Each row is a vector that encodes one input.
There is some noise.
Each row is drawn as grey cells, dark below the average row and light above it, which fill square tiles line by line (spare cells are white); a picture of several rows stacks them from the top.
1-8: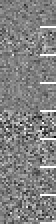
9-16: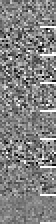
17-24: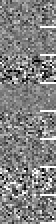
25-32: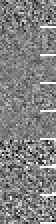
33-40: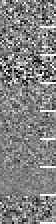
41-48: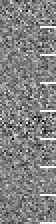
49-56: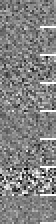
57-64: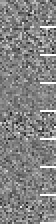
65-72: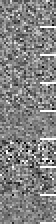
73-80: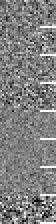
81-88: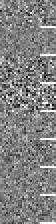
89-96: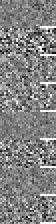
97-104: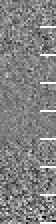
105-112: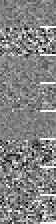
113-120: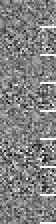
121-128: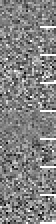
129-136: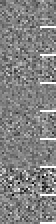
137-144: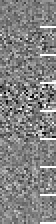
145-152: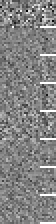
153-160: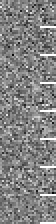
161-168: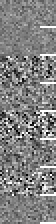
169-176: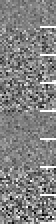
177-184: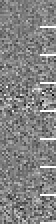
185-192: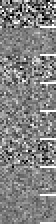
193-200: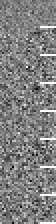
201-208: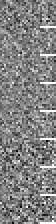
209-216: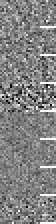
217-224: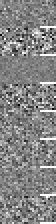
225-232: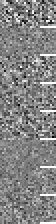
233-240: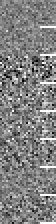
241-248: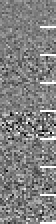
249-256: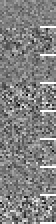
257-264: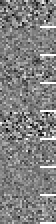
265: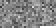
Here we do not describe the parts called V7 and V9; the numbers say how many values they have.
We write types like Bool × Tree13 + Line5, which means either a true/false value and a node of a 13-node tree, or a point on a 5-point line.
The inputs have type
Bool × (Line6 + Tree10) + List2(V7) × V9.
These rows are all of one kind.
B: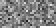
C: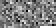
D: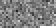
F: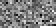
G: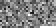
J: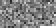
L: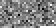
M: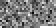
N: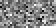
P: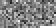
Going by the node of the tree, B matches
D, F and G.
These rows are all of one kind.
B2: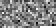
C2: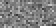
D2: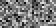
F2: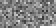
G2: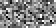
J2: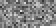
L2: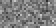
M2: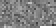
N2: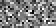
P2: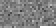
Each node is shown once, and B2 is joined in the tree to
F2.
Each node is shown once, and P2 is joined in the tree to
G2.
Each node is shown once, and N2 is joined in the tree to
F2 and J2.
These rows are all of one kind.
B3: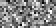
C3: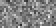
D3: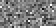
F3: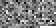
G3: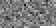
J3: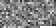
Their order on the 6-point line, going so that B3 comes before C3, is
J3, B3, G3, D3, F3, C3.
